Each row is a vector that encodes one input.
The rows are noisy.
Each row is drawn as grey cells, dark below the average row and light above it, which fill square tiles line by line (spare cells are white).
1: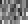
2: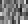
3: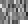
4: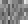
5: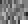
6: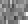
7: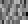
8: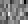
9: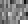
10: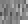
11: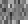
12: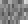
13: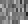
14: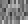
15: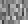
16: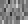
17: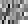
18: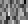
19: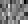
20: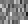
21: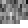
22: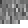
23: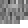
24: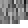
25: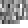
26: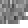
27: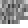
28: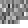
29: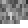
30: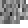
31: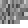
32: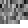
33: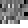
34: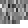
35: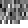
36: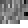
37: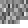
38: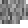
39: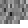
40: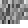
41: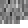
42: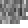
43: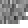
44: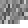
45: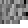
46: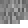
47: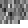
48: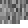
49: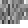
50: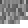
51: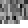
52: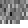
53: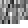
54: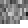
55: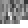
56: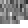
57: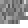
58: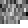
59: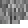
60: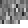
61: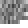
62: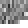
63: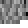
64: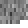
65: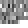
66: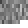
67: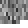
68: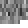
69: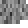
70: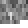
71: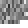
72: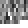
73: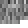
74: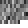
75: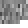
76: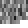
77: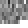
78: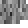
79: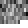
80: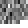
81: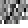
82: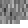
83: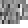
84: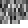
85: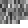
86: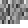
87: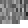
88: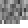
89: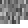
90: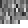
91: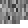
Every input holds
a true/false value, together with either a point on a 7-point line, or a point on a 9-point line.
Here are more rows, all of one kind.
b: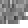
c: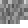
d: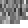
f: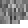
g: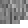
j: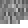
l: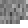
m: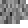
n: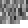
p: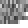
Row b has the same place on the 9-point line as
f, g, n and p.
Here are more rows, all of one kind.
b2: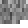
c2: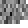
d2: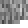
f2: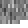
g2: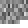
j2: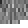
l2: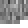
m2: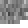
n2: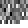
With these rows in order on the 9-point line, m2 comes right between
b2 and n2.
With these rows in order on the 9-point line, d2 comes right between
f2 and j2.
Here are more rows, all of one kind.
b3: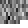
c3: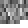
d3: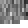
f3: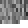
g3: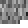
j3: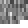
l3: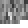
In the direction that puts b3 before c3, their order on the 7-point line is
b3, g3, f3, d3, j3, l3, c3.
